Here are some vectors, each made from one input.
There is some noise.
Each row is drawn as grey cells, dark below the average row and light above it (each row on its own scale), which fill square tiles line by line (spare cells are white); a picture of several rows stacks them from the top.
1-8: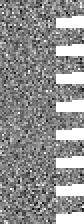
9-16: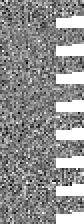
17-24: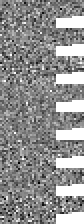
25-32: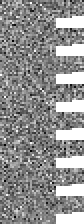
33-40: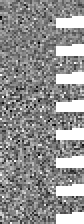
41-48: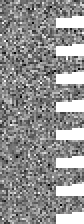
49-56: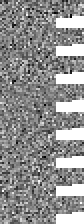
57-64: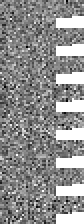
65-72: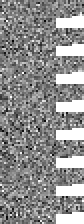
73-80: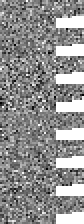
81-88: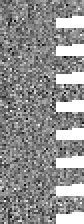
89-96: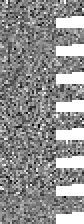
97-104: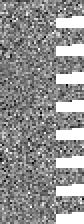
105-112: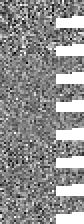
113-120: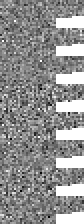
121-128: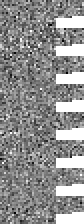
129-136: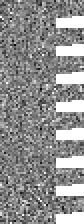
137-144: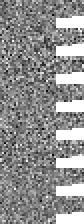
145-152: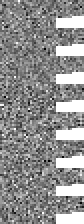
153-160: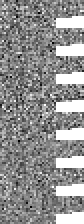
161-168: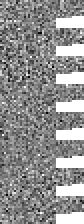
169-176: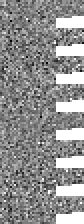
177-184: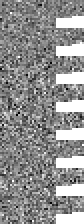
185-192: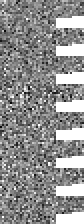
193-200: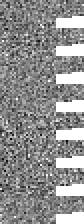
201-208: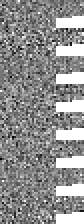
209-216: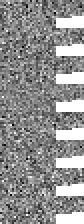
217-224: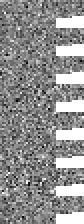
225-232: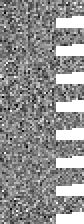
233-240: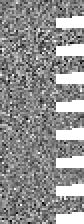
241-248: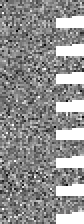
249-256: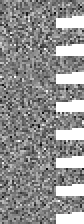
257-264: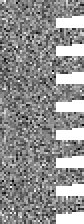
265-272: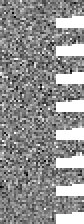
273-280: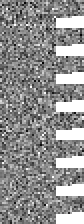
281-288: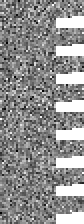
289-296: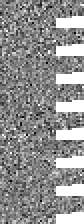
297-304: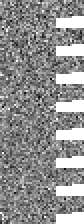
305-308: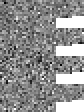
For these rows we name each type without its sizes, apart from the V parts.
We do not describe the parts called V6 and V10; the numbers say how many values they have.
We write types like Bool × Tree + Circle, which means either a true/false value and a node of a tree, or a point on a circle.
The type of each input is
(Bool × Bool × Bool + Label × V10) × V6.
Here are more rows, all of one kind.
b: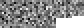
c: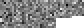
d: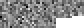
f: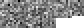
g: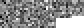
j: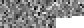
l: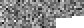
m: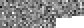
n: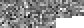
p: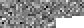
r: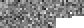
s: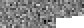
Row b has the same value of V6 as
c and g.
